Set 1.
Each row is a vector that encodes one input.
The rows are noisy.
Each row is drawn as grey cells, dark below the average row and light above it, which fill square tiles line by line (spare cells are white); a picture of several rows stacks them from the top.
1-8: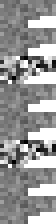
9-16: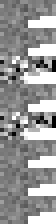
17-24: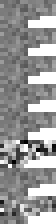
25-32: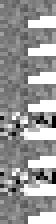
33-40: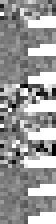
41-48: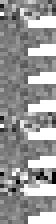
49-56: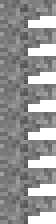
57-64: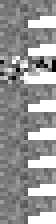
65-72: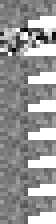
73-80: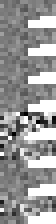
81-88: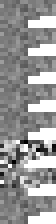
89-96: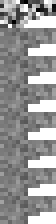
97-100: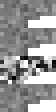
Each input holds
a point on a 4-point line.
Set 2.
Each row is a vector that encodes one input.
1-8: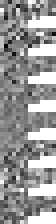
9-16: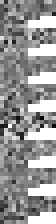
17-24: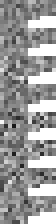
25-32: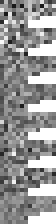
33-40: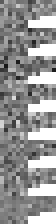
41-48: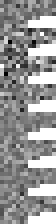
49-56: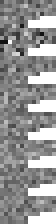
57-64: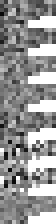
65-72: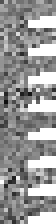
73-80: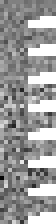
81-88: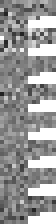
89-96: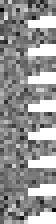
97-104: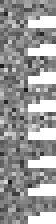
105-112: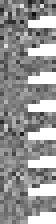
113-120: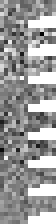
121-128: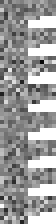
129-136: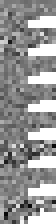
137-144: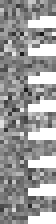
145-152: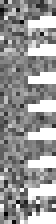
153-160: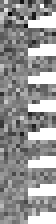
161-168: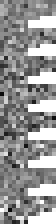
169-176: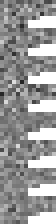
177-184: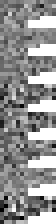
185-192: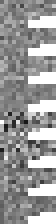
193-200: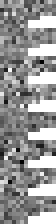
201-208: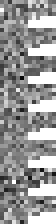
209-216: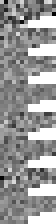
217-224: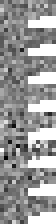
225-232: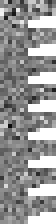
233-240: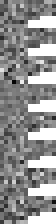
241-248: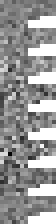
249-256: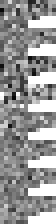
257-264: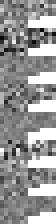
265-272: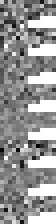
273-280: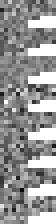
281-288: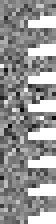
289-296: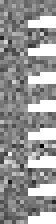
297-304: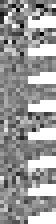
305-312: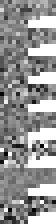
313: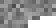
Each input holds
four true/false values.
